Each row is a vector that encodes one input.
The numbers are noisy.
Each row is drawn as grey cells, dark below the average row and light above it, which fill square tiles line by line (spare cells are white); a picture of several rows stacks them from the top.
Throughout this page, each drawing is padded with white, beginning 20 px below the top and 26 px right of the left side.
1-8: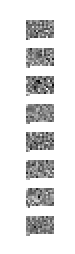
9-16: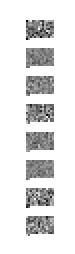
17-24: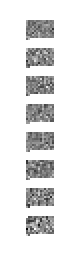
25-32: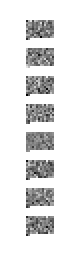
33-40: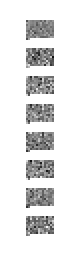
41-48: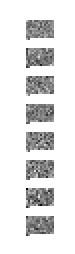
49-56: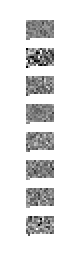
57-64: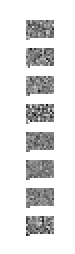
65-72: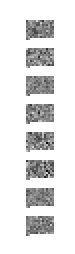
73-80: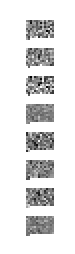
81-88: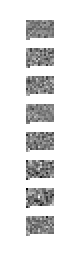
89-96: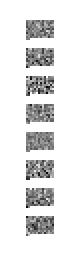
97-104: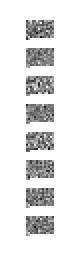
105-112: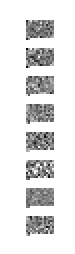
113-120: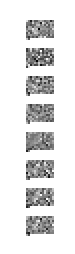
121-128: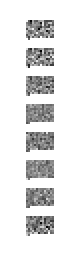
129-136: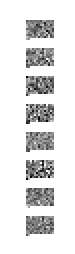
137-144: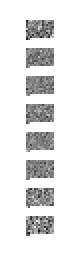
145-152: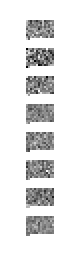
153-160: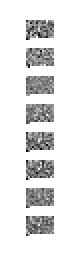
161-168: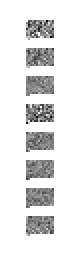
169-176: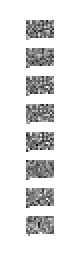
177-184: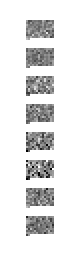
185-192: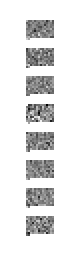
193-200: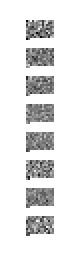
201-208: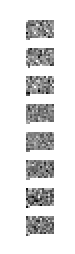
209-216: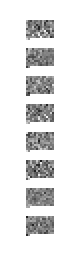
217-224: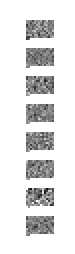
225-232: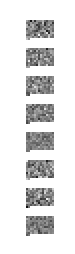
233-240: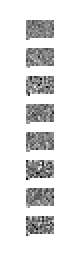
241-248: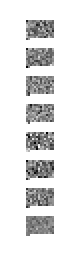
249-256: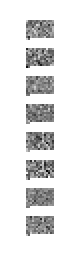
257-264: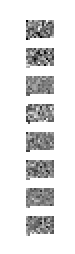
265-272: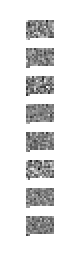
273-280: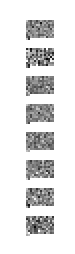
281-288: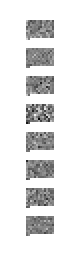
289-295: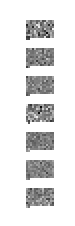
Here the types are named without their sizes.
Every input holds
a point on a line, together with either a point on a circle, or a fixed value.
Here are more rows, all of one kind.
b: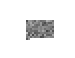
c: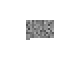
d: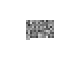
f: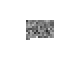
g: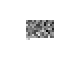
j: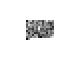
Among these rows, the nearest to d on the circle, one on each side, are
b and f.
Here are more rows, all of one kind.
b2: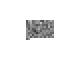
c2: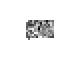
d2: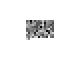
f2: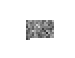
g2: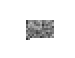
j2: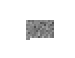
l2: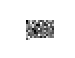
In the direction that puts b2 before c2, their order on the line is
j2, f2, d2, b2, c2, l2, g2.
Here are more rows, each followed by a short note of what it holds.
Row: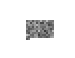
a point on a circle and a point on a line
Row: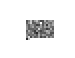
a point on a line
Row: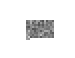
a point on a circle and a point on a line
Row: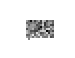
a point on a circle and a point on a line
